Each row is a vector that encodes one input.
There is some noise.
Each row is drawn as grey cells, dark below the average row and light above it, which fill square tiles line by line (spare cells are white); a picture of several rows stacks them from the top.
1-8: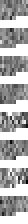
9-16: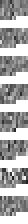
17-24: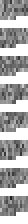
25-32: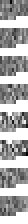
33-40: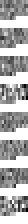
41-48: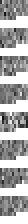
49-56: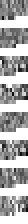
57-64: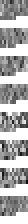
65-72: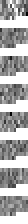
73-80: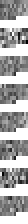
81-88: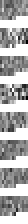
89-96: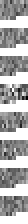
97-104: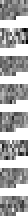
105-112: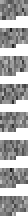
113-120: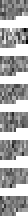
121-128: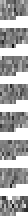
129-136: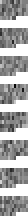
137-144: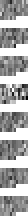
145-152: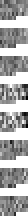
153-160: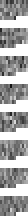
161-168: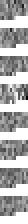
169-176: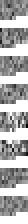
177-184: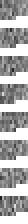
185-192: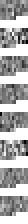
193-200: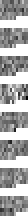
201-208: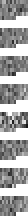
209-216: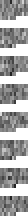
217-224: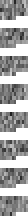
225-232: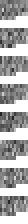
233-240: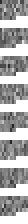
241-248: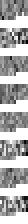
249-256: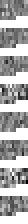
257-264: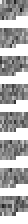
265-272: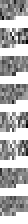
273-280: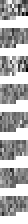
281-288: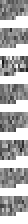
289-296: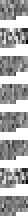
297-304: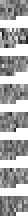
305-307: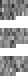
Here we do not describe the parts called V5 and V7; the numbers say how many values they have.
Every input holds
either a point on an 11-point circle, a true/false value and a value of V7, or a value of V5.
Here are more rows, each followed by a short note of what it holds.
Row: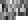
a value of V5
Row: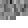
a point on an 11-point circle, a true/false value and a value of V7
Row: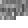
a point on an 11-point circle, a true/false value and a value of V7
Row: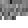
a point on an 11-point circle, a true/false value and a value of V7
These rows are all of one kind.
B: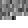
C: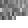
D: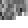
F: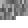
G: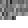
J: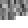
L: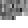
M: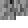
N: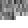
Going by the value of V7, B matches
D, L and M.
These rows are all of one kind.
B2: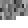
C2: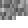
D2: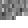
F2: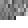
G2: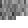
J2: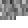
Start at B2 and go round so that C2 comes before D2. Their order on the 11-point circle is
B2, F2, G2, C2, J2, D2.
